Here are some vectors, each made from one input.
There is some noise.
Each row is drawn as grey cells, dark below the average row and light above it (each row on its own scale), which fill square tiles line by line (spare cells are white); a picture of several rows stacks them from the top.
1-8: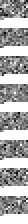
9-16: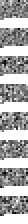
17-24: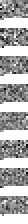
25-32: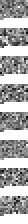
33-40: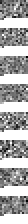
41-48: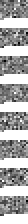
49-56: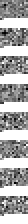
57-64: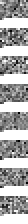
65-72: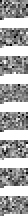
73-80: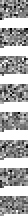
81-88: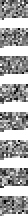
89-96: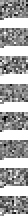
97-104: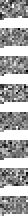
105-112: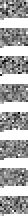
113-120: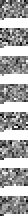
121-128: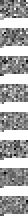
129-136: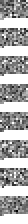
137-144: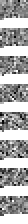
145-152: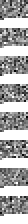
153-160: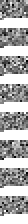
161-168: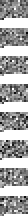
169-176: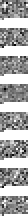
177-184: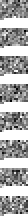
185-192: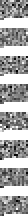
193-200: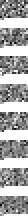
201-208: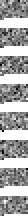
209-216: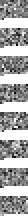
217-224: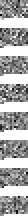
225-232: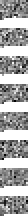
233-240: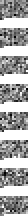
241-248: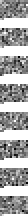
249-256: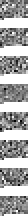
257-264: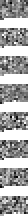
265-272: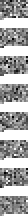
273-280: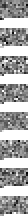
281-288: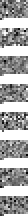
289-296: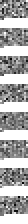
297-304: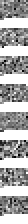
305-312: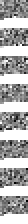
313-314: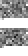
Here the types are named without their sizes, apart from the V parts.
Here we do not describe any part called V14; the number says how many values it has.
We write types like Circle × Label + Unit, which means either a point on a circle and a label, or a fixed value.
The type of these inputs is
(Bool × Bool × Bool × Bool + Circle) × V14 + Unit.
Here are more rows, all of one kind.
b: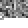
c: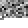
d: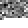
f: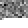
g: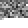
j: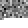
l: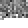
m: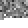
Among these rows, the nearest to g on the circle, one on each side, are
b and l.
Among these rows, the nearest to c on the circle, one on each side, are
l and m.
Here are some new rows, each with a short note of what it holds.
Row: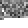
a fixed value
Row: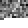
four true/false values and a value of V14
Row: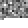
four true/false values and a value of V14
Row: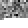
four true/false values and a value of V14
